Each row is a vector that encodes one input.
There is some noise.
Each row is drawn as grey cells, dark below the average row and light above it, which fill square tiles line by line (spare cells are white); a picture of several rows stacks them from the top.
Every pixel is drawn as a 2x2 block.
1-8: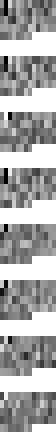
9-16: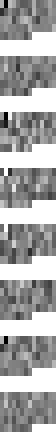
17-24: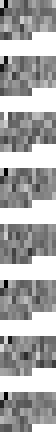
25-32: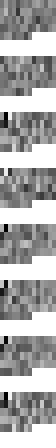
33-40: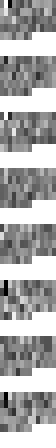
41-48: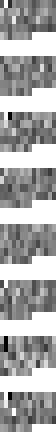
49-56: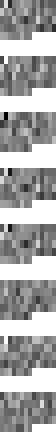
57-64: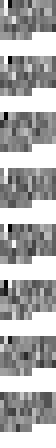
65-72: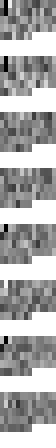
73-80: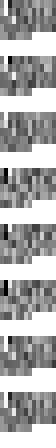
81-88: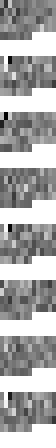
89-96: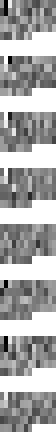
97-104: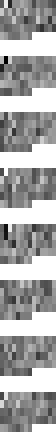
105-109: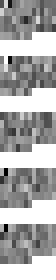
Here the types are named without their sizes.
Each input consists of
a point on a line, together with either a point on a line, or a node of a tree.
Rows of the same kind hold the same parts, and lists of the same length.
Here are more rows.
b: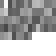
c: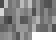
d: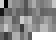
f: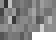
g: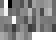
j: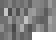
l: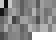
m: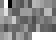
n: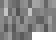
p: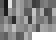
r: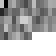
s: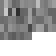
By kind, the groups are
b, d, f, g, j, l, m, n, r, s
c, p

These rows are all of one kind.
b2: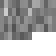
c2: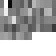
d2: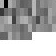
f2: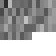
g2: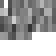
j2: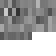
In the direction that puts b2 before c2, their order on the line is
d2, f2, j2, b2, g2, c2.
